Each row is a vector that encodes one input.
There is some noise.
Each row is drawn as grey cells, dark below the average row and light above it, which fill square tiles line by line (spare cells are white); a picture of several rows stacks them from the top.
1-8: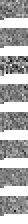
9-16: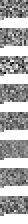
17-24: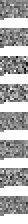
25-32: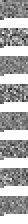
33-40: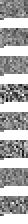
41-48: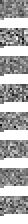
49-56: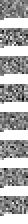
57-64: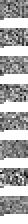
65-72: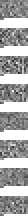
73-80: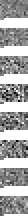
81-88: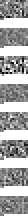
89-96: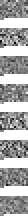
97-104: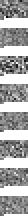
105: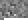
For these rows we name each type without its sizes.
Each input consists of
a point on each of three lines and a true/false value.
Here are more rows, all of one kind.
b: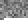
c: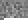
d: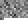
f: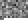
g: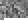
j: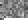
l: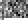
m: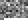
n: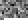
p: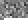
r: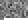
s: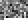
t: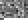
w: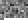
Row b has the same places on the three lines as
m, n and w.
